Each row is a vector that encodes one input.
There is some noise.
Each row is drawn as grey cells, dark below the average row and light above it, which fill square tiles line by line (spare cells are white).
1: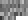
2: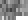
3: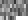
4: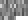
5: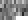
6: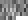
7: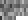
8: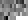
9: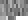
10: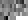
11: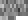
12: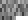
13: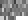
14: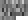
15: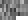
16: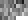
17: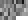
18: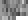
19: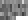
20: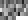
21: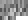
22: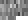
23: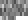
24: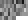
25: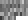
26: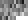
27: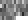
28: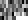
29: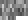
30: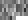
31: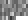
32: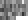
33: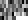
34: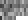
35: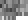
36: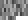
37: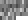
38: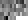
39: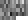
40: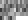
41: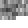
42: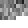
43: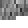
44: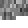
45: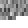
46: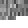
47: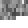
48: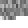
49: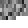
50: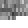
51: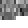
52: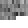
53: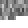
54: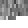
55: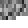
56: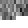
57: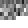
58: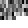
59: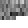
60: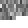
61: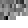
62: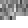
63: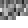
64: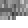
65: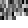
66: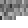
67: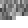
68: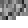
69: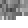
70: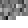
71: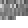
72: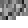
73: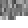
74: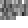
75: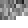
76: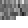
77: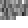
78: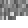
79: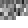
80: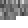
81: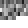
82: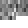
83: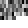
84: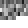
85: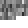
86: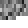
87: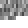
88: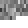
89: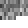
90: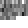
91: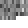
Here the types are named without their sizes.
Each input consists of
a list of points on a circle.
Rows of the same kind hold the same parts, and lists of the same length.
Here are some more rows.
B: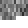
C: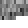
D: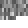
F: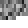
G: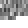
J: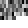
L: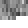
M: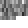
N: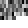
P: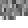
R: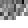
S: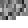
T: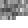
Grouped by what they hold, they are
B, C, D, G, P
F, R, S
J, N
L, M, T

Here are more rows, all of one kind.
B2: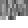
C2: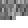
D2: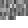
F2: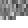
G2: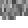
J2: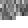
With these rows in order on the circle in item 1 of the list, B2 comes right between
D2 and G2.
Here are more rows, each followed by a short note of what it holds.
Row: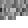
a list of three items
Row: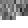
a list of three items
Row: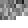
a list of one item
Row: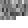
a list of two items
